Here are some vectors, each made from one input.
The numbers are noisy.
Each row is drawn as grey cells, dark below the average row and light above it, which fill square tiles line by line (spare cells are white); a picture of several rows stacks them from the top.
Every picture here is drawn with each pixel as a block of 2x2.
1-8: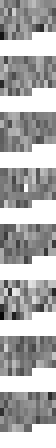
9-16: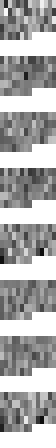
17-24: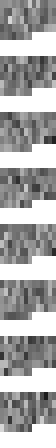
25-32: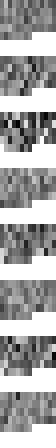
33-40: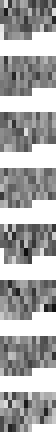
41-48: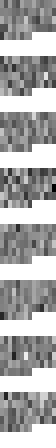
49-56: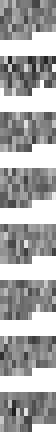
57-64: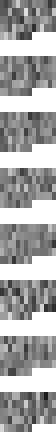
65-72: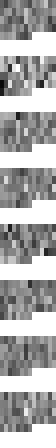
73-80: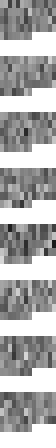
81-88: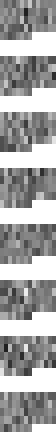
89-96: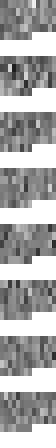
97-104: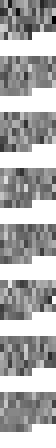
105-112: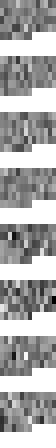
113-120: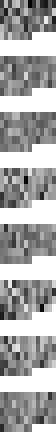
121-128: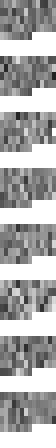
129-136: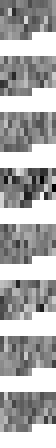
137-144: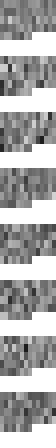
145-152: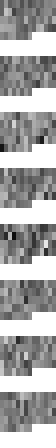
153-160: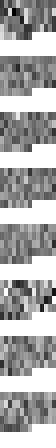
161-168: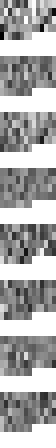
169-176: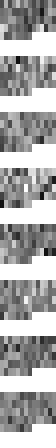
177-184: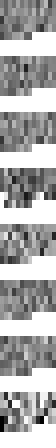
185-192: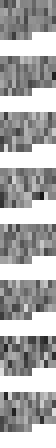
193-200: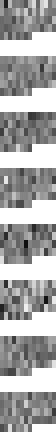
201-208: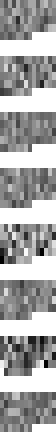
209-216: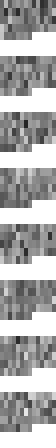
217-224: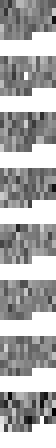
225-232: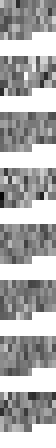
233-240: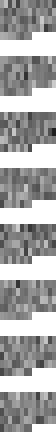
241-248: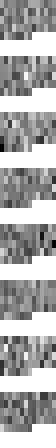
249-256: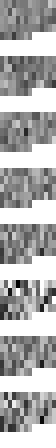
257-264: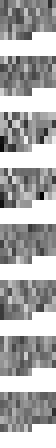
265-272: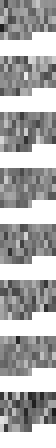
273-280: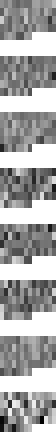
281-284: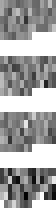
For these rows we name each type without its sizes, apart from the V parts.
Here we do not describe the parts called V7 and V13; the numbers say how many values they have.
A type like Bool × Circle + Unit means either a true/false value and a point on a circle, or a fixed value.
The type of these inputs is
(Bool × Circle + V13) × V7.
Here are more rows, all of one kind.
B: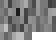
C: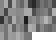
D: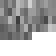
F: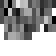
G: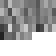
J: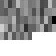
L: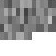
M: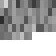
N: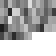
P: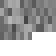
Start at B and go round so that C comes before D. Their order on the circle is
B, F, M, C, J, P, G, D, N, L.
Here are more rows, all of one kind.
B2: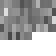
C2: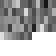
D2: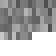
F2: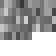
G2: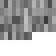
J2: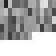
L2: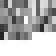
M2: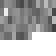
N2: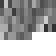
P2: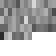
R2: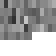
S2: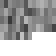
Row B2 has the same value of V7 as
F2, M2 and N2.
